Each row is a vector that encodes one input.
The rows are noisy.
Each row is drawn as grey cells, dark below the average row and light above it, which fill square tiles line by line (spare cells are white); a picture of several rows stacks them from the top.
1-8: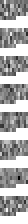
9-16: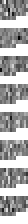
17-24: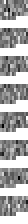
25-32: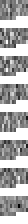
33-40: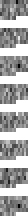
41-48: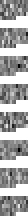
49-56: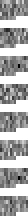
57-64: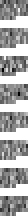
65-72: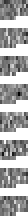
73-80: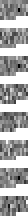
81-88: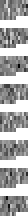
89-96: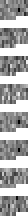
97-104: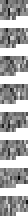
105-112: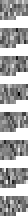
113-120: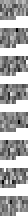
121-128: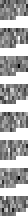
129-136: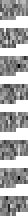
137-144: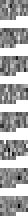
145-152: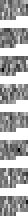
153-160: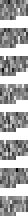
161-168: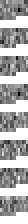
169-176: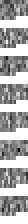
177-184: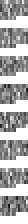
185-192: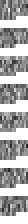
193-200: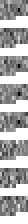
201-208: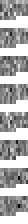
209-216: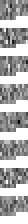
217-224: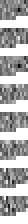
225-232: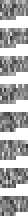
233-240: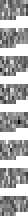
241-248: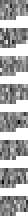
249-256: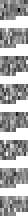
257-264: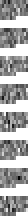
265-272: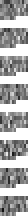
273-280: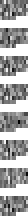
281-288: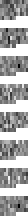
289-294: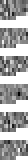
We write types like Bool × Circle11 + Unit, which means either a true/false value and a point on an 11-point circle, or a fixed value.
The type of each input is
Bool × Circle14 × Line6.
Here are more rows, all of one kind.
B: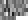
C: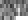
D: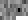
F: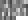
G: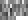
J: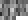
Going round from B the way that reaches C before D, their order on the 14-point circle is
B, F, C, G, J, D.
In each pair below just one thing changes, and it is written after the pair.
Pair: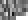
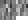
the place on the 6-point line
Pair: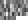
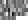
the true/false value
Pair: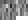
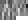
the true/false value
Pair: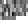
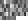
the true/false value
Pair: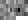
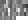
the place on the 6-point line
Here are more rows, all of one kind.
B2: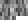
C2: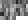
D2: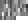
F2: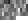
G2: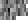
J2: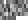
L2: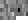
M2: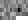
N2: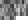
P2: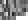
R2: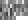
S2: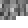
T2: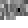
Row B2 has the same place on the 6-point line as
C2, G2 and S2.
